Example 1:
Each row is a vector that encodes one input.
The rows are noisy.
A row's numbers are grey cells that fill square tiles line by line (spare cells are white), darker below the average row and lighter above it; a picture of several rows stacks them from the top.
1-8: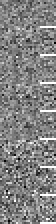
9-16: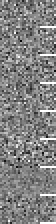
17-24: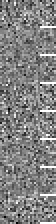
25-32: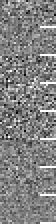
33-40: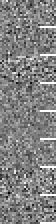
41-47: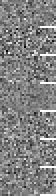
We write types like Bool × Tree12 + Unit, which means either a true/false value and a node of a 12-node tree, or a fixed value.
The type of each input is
Tree10.
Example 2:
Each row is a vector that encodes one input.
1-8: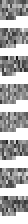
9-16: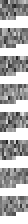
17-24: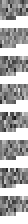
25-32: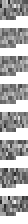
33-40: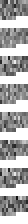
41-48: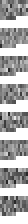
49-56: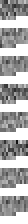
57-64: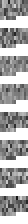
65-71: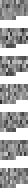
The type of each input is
Line3 × Line5.
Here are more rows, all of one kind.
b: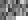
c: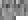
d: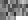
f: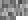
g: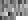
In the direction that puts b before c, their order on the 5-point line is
b, d, c, f, g.
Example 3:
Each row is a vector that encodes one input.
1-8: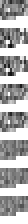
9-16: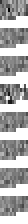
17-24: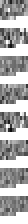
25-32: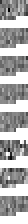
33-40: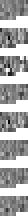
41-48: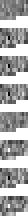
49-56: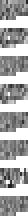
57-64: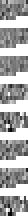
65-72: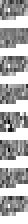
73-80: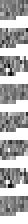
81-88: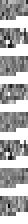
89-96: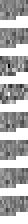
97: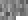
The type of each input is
Line5.
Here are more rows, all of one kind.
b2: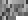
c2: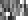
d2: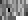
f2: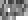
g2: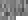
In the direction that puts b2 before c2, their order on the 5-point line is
f2, g2, b2, d2, c2.
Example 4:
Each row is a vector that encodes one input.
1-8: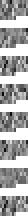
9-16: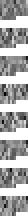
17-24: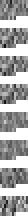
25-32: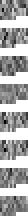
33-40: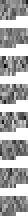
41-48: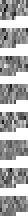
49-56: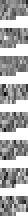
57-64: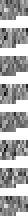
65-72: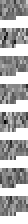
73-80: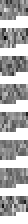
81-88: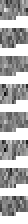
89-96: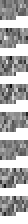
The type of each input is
Tree13.
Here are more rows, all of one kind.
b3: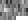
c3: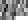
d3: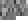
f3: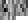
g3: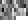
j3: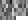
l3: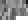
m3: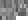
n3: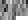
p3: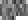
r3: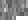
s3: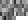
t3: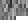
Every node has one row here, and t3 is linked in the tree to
j3 and r3.
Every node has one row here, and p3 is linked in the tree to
d3.
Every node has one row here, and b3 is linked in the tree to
r3.
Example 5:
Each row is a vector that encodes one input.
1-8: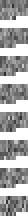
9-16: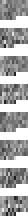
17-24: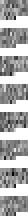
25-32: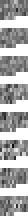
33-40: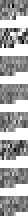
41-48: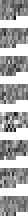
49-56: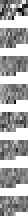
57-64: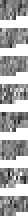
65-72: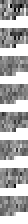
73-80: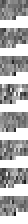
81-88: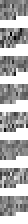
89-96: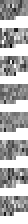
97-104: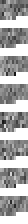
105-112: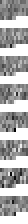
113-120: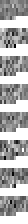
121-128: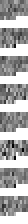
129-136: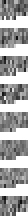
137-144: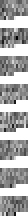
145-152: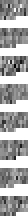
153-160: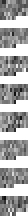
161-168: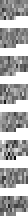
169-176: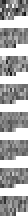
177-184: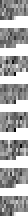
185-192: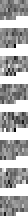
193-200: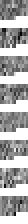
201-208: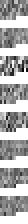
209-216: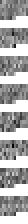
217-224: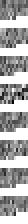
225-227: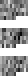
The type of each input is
Circle20 + Unit.
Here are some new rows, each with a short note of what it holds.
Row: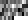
a fixed value
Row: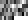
a fixed value
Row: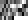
a fixed value
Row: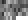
a point on a 20-point circle
